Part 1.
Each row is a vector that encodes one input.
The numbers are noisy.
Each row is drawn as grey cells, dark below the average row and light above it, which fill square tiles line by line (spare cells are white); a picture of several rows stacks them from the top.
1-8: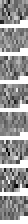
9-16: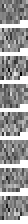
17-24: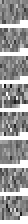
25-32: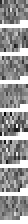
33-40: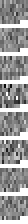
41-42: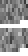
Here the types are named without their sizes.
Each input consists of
a point on each of two lines.
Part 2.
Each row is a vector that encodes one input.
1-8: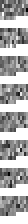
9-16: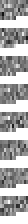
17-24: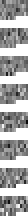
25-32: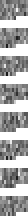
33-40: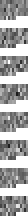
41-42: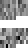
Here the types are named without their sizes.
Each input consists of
a point on a circle.
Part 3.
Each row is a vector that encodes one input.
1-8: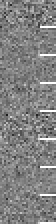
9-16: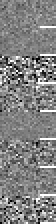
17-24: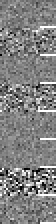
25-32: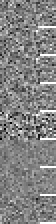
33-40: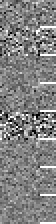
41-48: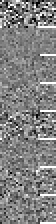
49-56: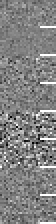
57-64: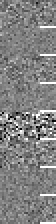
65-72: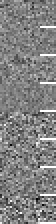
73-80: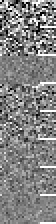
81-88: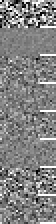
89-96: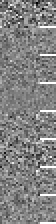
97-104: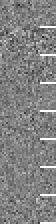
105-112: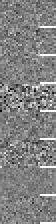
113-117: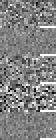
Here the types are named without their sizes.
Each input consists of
a node of a tree.
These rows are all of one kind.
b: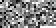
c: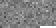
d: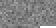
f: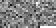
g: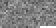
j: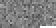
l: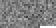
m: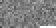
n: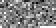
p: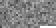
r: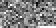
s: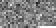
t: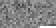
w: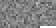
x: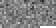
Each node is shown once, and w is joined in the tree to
d and f.
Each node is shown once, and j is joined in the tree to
l and r.
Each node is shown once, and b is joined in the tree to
c and m.
